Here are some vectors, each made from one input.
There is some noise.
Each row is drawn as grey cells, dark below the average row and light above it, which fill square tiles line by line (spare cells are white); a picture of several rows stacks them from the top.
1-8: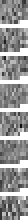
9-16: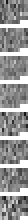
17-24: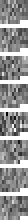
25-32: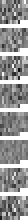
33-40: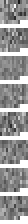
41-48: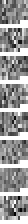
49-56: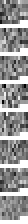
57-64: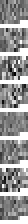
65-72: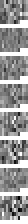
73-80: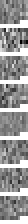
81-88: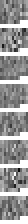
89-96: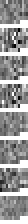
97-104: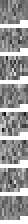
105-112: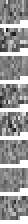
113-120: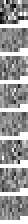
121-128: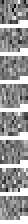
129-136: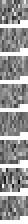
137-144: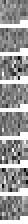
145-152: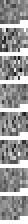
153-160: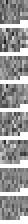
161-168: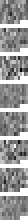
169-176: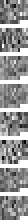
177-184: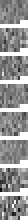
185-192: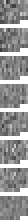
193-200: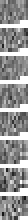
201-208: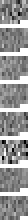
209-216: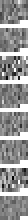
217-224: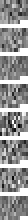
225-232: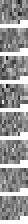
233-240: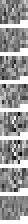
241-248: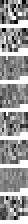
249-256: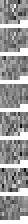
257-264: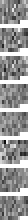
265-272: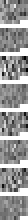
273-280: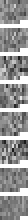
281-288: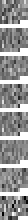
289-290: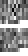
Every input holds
either a point on a 9-point circle, or a node of a 13-node tree.
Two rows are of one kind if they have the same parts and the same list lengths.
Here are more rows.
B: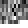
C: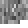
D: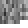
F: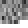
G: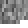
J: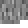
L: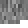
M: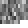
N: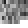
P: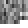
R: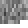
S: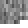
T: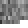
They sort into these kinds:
B, G, J, L, M, T
C, D, F, N, P, R, S

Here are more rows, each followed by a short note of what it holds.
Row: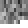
a node of a 13-node tree
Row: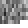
a point on a 9-point circle
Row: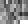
a node of a 13-node tree
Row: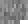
a point on a 9-point circle
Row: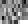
a point on a 9-point circle
